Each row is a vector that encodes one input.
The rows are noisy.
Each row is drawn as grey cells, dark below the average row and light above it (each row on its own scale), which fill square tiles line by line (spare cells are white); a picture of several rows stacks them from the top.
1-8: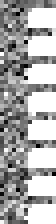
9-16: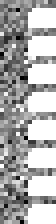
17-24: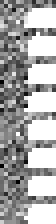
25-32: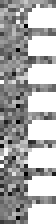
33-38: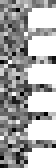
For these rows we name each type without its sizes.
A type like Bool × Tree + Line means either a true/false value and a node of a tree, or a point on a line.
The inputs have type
Bool × Bool × Bool × Line.
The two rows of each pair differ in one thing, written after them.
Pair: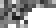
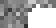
the place on the line
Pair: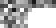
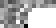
the place on the line
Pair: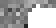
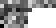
the place on the line
